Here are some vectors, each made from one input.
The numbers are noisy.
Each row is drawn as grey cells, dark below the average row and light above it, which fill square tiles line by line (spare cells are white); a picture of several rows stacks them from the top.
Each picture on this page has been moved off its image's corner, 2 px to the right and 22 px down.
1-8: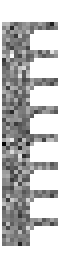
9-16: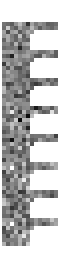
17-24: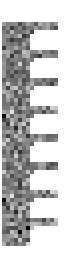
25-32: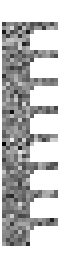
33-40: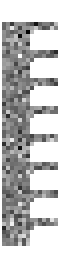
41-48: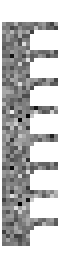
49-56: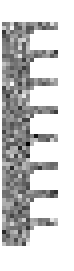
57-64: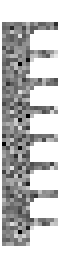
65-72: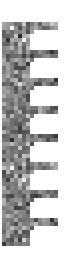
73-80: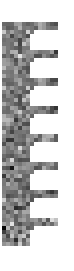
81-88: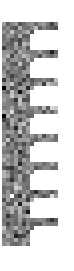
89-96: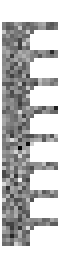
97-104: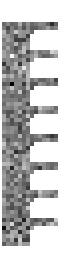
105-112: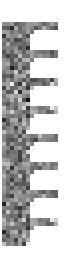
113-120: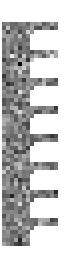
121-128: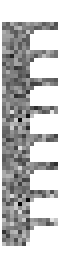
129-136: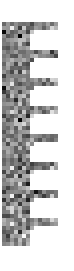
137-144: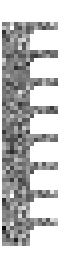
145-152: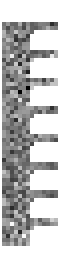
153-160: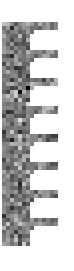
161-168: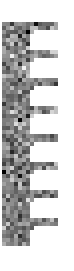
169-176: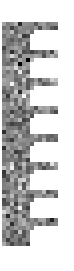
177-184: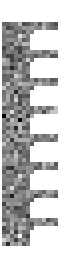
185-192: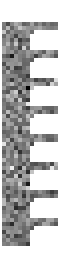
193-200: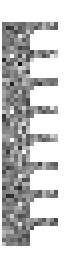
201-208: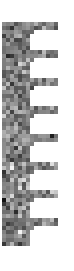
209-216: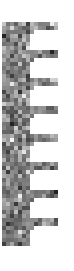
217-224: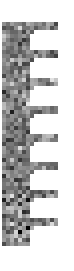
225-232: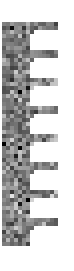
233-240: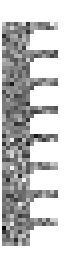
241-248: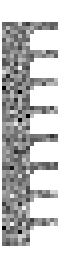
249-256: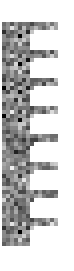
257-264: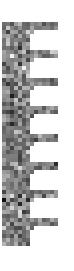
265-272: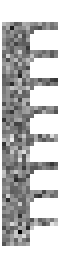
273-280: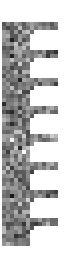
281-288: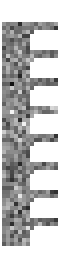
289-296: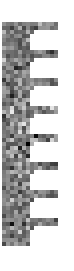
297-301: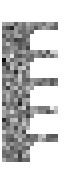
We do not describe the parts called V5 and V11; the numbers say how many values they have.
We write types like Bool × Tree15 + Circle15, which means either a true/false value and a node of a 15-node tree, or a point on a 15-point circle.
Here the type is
List2(Line6) + (Tree12 + V5) × V11.
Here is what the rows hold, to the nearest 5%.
About 65% of them hold a value of V11, together with either a node of a 12-node tree, or a value of V5. The rest are lists of up to two points on a 6-point line: a few of all rows are empty, 15% hold one and 20% two.
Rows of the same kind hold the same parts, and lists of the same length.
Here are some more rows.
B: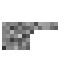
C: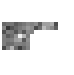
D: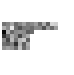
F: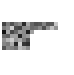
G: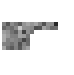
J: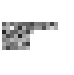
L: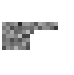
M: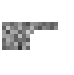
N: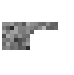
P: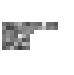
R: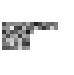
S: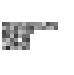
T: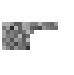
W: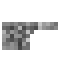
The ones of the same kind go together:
B, C, G, L, T, W
D
F, J, R
M, N, P
S

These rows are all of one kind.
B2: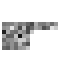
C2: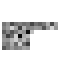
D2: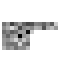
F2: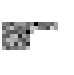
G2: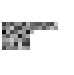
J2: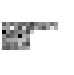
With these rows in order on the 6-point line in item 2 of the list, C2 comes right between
D2 and G2.
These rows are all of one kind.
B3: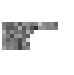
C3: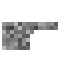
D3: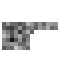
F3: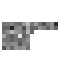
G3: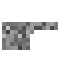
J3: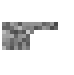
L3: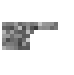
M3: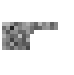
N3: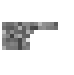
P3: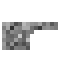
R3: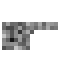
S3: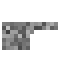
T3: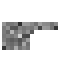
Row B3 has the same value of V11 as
C3, L3 and N3.
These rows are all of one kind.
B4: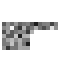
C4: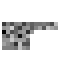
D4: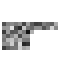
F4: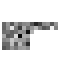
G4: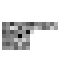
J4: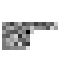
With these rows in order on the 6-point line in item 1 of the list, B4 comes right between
D4 and F4.
